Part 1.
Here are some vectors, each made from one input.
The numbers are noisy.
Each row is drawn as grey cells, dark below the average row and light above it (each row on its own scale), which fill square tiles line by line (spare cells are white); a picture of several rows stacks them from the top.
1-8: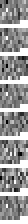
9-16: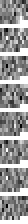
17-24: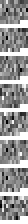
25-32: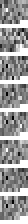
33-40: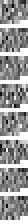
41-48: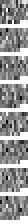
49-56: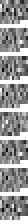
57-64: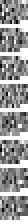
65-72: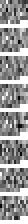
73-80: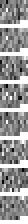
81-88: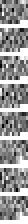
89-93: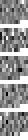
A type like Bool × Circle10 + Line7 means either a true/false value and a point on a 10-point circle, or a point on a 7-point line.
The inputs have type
Bool × Label7 + Tree8 + Unit.
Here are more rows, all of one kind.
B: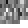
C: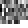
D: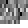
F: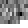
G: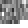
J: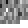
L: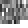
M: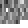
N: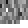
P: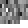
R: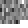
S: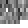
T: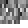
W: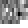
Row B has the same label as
M, R, S and W.
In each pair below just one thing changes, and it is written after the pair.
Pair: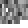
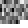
the true/false value
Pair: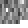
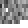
the label
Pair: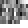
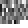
the label
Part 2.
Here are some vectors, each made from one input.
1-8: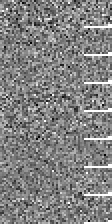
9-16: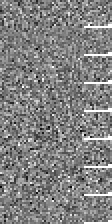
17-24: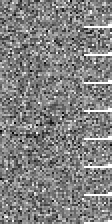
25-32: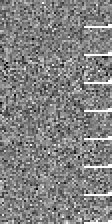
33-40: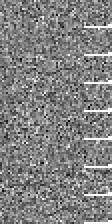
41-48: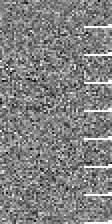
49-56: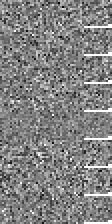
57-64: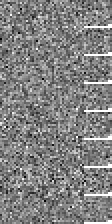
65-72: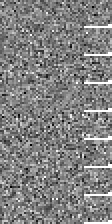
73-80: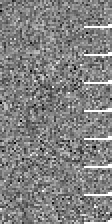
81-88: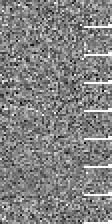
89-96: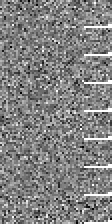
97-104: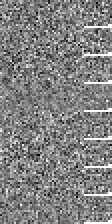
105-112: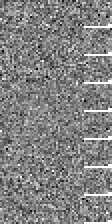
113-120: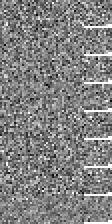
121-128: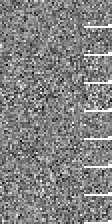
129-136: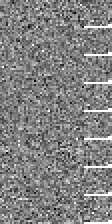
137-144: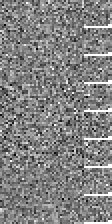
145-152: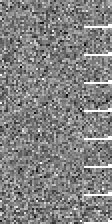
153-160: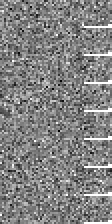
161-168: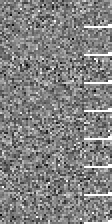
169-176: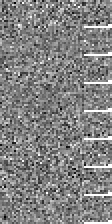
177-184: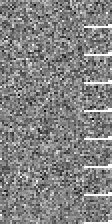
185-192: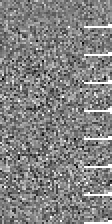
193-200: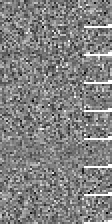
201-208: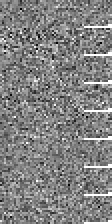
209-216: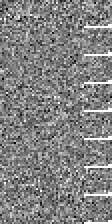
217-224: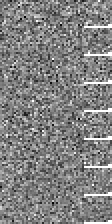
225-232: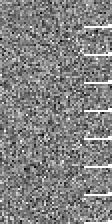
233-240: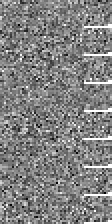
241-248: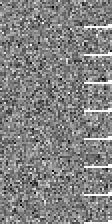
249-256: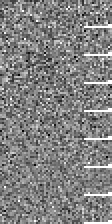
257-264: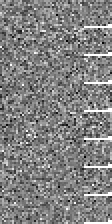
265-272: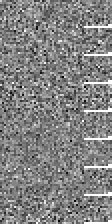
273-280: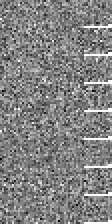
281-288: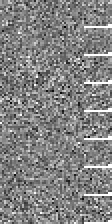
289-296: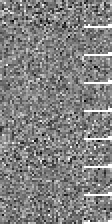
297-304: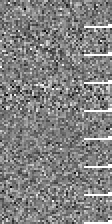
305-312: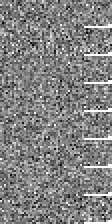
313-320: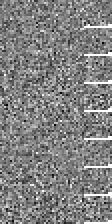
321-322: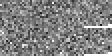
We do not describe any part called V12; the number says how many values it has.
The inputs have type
(Line10 + V12) × Tree8.
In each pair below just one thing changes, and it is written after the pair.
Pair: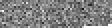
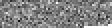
the node of the tree
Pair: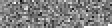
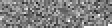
the node of the tree
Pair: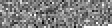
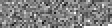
the place on the 10-point line
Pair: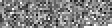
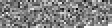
the place on the 10-point line
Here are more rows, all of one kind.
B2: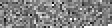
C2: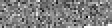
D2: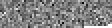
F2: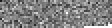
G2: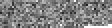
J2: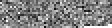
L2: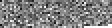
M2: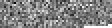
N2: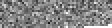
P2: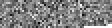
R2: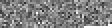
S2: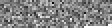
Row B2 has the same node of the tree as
F2, J2 and S2.
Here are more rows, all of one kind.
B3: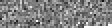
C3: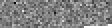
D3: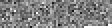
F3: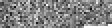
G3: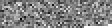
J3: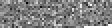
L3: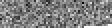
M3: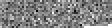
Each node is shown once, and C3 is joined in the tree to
B3, D3 and L3.
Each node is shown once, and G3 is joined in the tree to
F3.
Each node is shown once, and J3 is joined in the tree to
L3.
